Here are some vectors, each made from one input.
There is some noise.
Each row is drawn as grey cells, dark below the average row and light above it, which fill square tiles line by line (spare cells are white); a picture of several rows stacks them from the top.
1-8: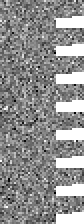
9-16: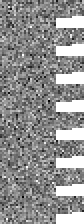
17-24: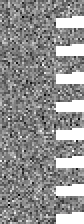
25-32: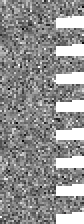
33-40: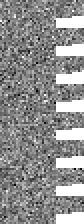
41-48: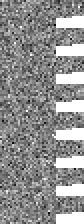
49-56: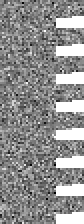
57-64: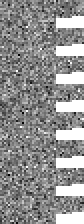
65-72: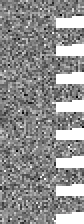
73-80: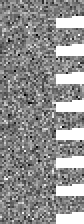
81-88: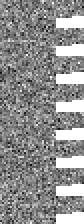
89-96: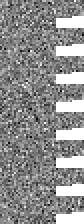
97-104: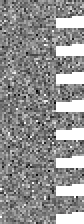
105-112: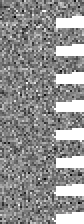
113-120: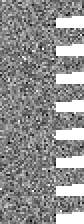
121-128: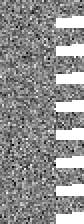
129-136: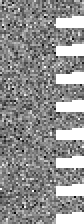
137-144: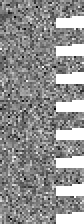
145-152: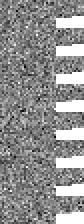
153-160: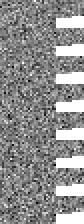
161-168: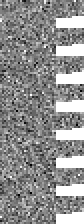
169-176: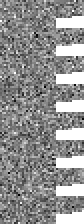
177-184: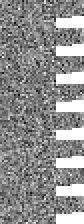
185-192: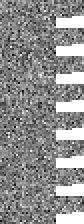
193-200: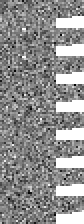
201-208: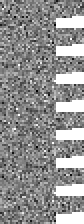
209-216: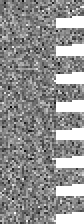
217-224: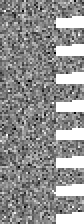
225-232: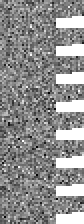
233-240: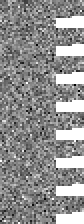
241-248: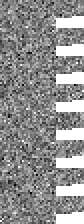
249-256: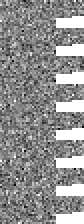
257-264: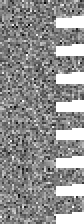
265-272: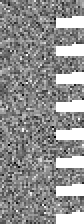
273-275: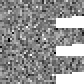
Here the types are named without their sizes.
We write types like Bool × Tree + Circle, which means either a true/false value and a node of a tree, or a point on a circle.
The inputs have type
Label × (Label + Line).
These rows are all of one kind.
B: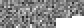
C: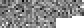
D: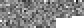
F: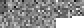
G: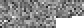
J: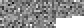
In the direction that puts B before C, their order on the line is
G, F, D, B, J, C.
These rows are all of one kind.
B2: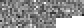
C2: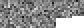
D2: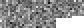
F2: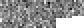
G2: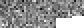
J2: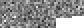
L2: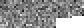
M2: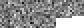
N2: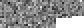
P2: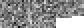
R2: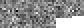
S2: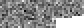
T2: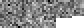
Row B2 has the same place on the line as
D2, F2, G2 and P2.
